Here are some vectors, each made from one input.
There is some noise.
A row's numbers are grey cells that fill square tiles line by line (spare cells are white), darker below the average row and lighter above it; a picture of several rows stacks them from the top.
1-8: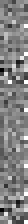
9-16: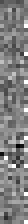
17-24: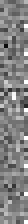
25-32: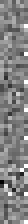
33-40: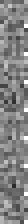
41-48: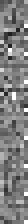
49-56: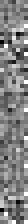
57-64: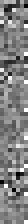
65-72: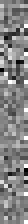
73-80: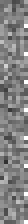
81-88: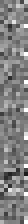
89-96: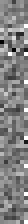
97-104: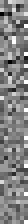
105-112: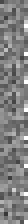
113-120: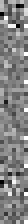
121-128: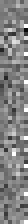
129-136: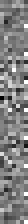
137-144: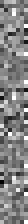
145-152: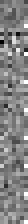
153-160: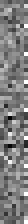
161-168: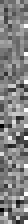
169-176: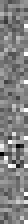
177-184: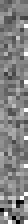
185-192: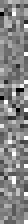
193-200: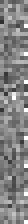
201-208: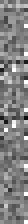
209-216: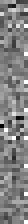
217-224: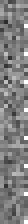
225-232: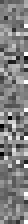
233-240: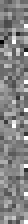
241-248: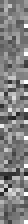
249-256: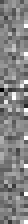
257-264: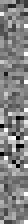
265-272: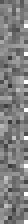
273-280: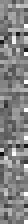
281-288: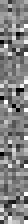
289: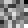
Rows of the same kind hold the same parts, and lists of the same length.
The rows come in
2 kinds.
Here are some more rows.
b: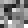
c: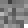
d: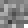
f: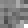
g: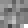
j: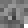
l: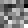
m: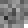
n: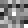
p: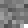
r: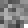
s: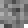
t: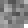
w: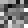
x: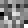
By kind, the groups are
b, l, n, w, x
c, d, f, g, j, m, p, r, s, t

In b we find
a point on an 18-point line.
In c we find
five true/false values.
